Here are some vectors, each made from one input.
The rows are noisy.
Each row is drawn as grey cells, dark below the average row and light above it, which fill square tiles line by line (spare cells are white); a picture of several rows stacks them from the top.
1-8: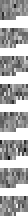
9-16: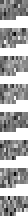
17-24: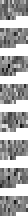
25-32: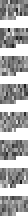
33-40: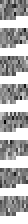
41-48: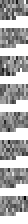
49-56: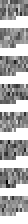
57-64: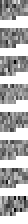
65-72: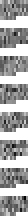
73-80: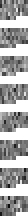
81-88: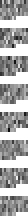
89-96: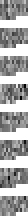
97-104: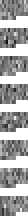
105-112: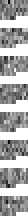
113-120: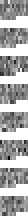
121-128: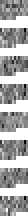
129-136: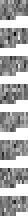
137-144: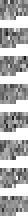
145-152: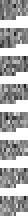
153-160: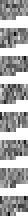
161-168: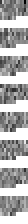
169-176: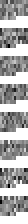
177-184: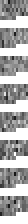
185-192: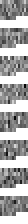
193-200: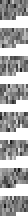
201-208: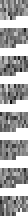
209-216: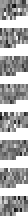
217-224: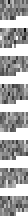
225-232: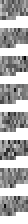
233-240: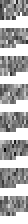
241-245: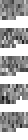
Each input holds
a point on a 6-point circle, one of 8 labels and a true/false value.
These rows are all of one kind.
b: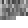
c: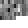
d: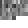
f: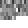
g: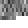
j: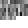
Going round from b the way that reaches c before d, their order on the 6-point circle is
b, j, c, d, g, f.
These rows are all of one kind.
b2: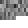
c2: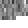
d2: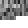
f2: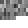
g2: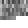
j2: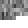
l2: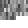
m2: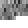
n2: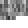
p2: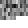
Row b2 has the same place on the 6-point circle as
c2, j2, m2 and n2.
